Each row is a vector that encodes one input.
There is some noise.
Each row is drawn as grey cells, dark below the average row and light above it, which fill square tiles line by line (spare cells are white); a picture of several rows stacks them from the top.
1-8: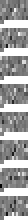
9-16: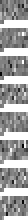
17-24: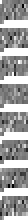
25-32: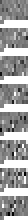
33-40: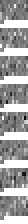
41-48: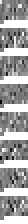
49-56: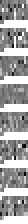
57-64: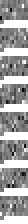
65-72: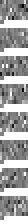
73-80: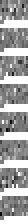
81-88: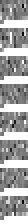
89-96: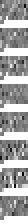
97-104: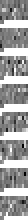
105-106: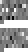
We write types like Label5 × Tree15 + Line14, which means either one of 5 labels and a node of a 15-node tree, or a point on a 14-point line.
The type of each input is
Line7 × Tree7 × (Tree7 + Unit).
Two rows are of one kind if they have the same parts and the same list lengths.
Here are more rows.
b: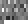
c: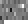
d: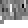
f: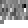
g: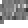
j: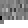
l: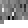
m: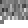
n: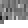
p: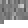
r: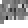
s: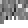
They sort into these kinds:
b, c, g, j, l, n, p, r, s
d, f, m

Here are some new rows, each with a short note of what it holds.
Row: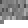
a point on a 7-point line and a node of a 7-node tree
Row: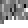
a point on a 7-point line and a node of each of two 7-node trees
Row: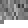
a point on a 7-point line and a node of a 7-node tree
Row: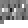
a point on a 7-point line and a node of each of two 7-node trees
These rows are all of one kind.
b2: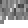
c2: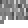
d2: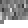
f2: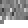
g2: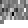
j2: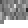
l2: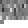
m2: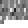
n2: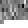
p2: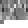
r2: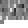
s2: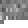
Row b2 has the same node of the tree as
c2, m2 and r2.
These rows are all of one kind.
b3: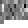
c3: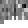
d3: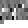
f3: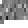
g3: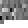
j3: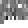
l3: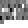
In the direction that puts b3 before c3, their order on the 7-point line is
b3, c3, j3, l3, d3, g3, f3.
